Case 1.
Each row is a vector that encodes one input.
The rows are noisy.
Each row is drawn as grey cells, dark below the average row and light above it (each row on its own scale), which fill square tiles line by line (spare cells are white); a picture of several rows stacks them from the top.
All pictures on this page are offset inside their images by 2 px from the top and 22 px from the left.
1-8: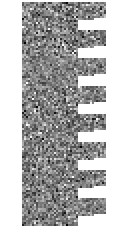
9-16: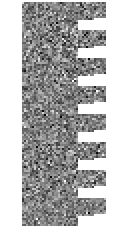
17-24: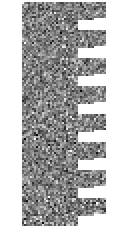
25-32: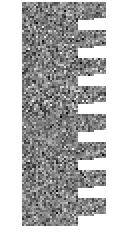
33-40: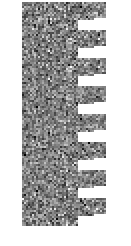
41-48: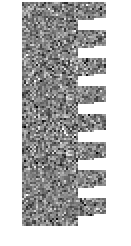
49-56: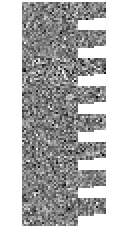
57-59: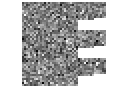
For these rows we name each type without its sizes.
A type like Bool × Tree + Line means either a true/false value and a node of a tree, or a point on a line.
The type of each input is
Tree.
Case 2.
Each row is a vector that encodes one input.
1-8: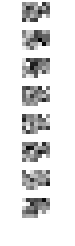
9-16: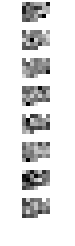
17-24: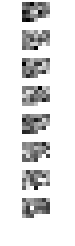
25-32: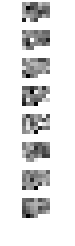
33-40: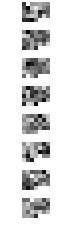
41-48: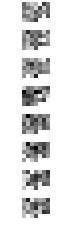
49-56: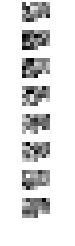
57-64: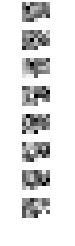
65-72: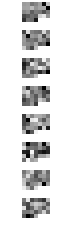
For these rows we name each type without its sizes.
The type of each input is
Bool × Bool × Bool × Bool + Unit.
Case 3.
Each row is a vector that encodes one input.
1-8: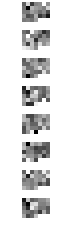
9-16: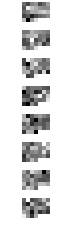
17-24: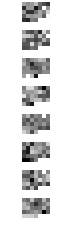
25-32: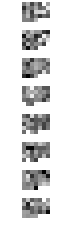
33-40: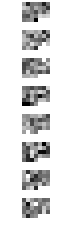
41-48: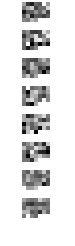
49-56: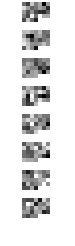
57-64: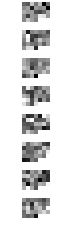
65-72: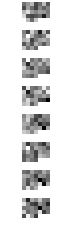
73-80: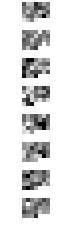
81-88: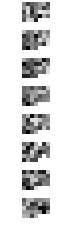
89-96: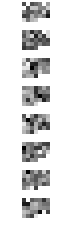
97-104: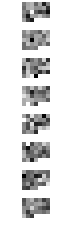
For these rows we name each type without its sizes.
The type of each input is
Bool × Bool × Bool × Bool + Unit.
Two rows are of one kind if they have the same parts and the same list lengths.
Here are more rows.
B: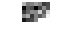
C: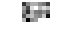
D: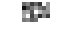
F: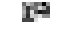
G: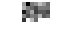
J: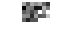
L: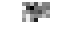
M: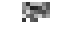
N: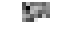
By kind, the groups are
B, J
C, D, F, G, L, M, N

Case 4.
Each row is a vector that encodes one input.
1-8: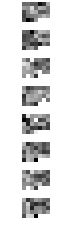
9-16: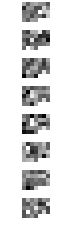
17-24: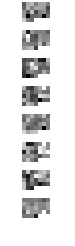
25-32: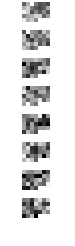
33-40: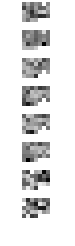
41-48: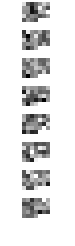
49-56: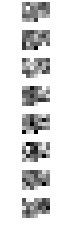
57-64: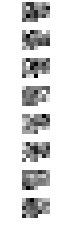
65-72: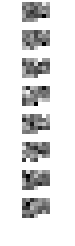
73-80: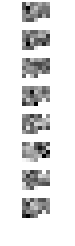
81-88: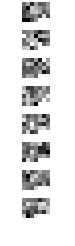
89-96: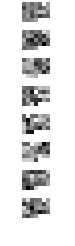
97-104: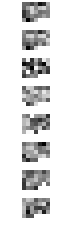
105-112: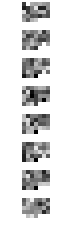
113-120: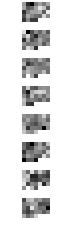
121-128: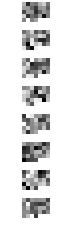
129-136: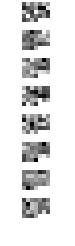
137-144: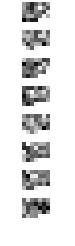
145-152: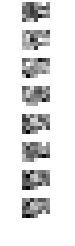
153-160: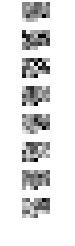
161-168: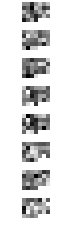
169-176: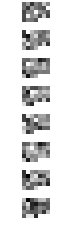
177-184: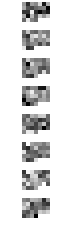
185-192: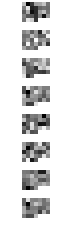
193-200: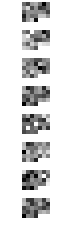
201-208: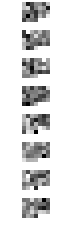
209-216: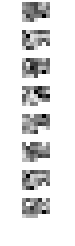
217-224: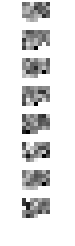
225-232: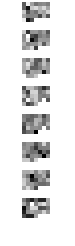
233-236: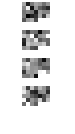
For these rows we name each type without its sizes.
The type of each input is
Bool × Bool × Bool × Bool + Unit.
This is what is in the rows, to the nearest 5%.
About 5% of them hold a fixed value. The rest hold four true/false values.
